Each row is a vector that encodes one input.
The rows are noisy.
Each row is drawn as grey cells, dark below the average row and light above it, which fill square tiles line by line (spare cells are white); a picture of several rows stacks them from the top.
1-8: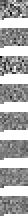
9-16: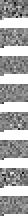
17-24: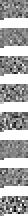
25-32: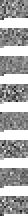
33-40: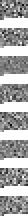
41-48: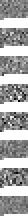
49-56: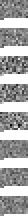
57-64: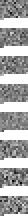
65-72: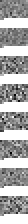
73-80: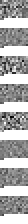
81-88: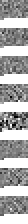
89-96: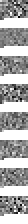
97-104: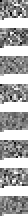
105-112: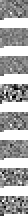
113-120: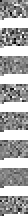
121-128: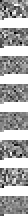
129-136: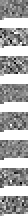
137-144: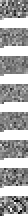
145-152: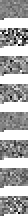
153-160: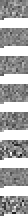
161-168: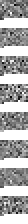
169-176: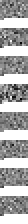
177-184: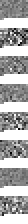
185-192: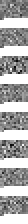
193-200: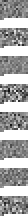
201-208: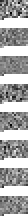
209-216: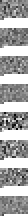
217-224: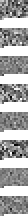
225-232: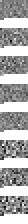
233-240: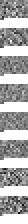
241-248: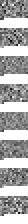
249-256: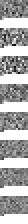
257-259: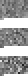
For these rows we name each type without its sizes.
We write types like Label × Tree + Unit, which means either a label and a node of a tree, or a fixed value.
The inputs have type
Circle + Line.
